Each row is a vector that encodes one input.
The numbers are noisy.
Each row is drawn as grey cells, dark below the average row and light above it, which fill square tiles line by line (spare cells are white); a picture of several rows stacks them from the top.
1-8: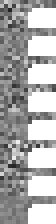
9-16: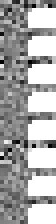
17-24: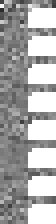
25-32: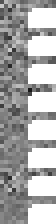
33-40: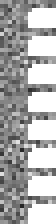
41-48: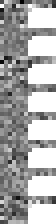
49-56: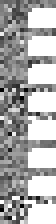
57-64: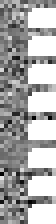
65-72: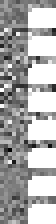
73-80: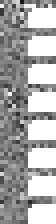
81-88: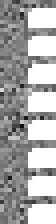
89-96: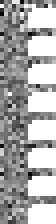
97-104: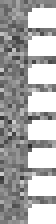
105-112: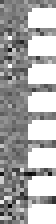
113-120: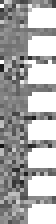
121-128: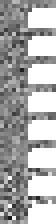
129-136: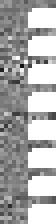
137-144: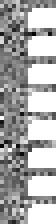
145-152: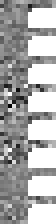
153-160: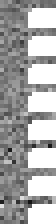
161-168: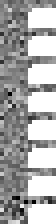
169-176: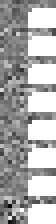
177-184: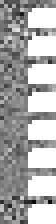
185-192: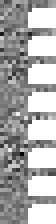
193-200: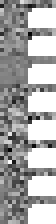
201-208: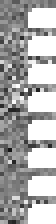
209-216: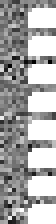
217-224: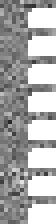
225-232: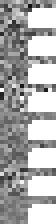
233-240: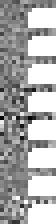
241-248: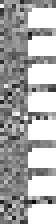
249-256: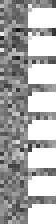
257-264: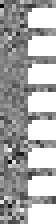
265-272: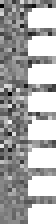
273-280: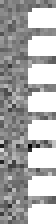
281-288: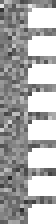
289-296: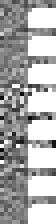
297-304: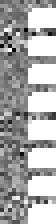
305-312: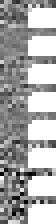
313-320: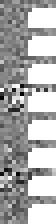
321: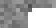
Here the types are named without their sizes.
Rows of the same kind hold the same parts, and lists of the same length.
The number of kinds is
2.
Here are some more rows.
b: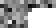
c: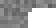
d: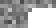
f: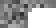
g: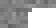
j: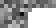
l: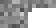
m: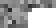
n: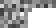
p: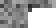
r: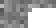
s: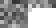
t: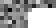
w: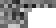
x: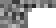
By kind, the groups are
b, f, g, j, l, m, n, p, r, t
c, d, s, w, x

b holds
a point on a circle, a point on a line and a true/false value.
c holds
a point on a line and a true/false value.
